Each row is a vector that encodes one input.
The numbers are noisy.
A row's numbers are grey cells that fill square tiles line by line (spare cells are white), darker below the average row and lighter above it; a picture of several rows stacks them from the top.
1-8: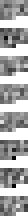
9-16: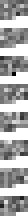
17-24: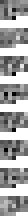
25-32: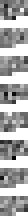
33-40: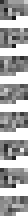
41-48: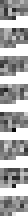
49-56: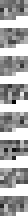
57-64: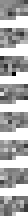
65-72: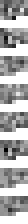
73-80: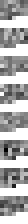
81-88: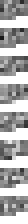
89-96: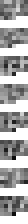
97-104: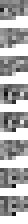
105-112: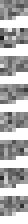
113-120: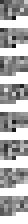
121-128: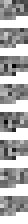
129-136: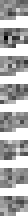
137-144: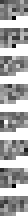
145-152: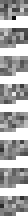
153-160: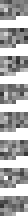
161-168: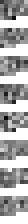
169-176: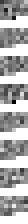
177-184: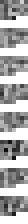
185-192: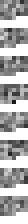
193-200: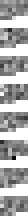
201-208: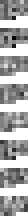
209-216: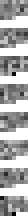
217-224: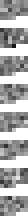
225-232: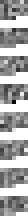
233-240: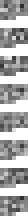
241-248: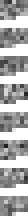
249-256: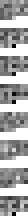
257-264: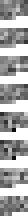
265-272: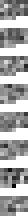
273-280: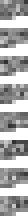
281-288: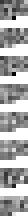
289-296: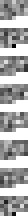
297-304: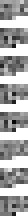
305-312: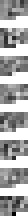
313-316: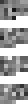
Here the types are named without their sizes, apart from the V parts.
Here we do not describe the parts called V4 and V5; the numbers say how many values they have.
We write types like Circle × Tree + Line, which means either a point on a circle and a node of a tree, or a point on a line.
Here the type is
Circle + (Line + V4) × V5.
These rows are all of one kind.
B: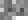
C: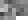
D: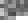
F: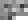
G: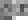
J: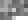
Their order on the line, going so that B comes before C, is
D, B, G, F, C, J.
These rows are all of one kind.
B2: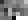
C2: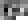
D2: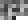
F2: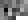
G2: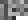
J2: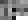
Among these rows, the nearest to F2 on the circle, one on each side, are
B2 and C2.
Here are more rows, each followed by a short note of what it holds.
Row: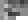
a value of V4 and a value of V5
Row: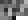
a point on a circle
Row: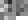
a point on a line and a value of V5
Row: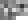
a point on a line and a value of V5
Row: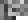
a point on a circle
